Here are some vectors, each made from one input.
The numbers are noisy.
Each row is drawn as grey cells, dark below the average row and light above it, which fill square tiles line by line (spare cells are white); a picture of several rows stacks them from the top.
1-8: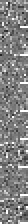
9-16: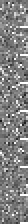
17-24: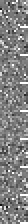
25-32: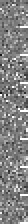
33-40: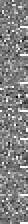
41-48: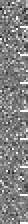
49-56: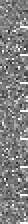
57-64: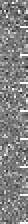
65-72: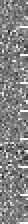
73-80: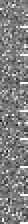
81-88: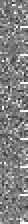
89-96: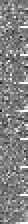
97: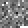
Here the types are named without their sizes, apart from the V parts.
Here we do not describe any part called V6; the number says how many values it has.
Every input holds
either a point on a circle and a value of V6, or a node of a tree.
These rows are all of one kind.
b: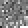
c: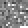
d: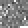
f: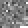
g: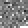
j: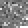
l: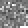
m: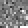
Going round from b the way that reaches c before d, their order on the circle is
b, m, j, l, c, g, d, f.
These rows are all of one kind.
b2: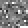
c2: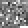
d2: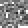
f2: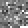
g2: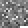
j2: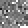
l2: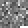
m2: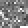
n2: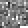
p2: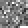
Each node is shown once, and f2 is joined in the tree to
l2.
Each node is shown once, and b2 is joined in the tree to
d2, g2 and j2.
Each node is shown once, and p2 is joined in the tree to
c2.
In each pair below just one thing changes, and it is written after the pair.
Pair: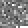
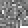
the place on the circle
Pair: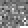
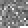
the place on the circle
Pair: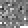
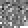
the place on the circle
